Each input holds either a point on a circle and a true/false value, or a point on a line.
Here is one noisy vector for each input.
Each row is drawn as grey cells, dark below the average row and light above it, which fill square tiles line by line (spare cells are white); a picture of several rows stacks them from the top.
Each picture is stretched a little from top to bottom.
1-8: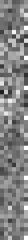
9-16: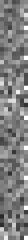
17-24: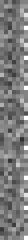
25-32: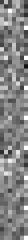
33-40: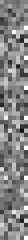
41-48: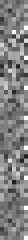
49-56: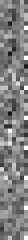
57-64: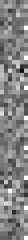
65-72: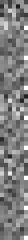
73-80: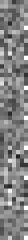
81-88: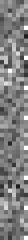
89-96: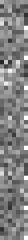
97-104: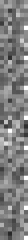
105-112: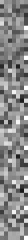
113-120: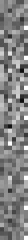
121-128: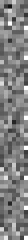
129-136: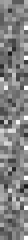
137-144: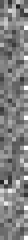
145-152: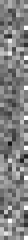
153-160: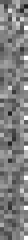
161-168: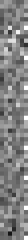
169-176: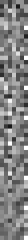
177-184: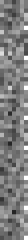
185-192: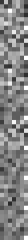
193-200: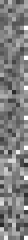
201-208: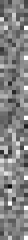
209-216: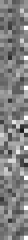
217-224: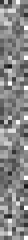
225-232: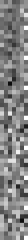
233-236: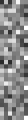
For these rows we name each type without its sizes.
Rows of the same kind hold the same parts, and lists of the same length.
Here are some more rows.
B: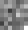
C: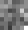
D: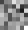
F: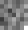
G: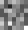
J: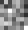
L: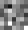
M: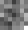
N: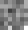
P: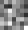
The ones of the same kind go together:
B, C, F, M, N
D, G, J, L, P

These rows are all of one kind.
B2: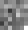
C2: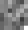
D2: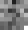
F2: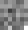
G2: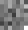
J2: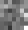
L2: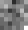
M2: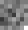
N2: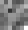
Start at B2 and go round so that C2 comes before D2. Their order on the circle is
B2, G2, M2, J2, C2, N2, D2, L2, F2.
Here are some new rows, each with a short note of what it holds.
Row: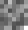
a point on a circle and a true/false value
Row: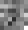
a point on a circle and a true/false value
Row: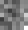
a point on a circle and a true/false value
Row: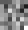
a point on a line
